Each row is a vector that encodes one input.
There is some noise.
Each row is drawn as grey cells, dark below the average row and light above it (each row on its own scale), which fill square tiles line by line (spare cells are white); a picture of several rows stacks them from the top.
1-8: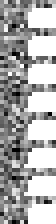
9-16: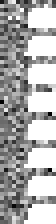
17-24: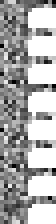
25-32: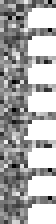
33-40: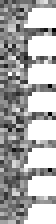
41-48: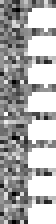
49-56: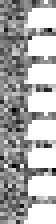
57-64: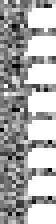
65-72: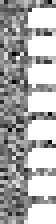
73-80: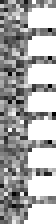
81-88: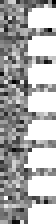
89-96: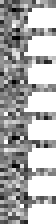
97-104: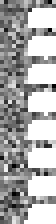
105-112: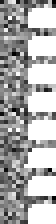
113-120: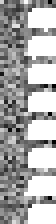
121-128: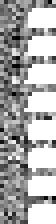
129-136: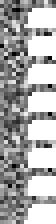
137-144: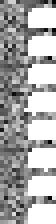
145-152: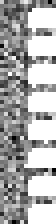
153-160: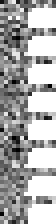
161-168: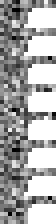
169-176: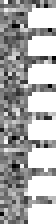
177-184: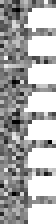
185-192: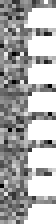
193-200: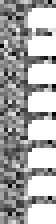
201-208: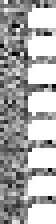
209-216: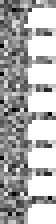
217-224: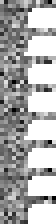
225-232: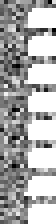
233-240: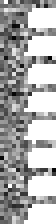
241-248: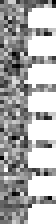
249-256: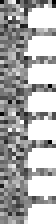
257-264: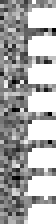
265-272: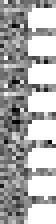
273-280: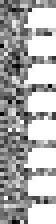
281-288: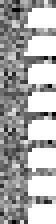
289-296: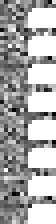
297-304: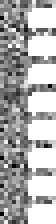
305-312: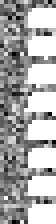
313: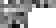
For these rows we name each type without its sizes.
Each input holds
either a point on a line, or three true/false values.
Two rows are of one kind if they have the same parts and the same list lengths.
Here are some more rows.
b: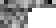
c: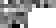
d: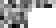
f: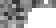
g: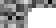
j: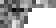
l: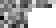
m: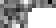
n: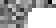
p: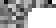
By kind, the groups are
b, f, g, j, m, n, p
c, d, l

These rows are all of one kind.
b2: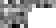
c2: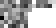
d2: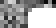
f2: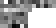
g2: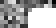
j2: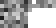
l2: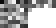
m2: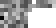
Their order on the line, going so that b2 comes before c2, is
f2, b2, c2, m2, j2, l2, g2, d2.
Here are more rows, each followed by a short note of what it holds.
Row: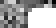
a point on a line
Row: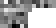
a point on a line
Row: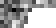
three true/false values
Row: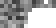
three true/false values
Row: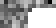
three true/false values
